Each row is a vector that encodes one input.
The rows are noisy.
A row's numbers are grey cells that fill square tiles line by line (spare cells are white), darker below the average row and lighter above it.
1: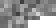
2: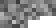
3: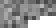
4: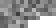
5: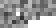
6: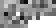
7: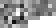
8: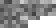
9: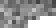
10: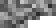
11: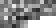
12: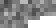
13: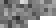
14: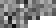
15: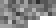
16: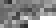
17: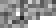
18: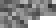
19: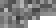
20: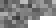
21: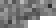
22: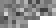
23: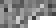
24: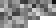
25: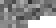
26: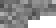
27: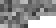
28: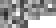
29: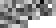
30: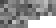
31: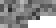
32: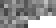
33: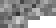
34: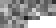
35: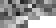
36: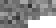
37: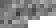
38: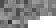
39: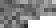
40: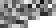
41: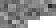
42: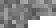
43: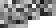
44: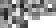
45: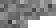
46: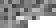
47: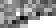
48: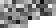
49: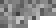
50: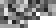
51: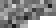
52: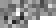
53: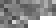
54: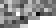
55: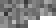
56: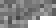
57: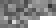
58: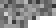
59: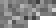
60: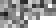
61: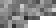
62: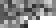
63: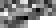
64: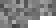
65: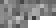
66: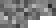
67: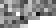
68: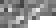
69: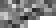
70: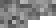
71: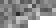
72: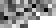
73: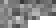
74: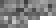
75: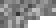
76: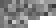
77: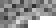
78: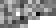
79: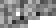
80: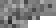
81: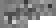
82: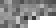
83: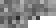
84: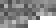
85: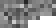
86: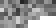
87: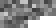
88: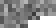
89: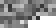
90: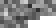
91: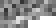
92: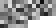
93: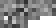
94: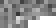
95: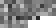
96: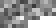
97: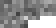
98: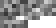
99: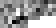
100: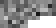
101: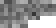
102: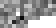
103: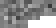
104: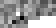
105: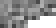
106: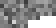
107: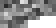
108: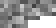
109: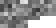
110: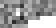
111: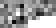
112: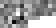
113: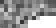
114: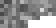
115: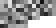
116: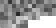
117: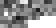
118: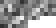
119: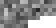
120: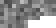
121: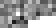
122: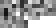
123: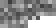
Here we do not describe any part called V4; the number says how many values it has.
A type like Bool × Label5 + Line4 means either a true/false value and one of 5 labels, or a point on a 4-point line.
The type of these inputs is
List3(Line5 × V4).
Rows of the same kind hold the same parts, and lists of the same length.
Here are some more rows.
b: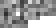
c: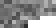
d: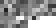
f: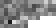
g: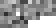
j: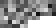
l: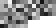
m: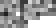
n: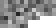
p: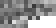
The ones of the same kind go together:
b, g, m
c, f, j, p
d, n
l

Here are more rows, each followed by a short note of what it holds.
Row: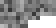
a list of three items
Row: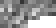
a list of two items
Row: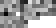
a list of one item
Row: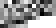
the empty list
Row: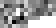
a list of one item
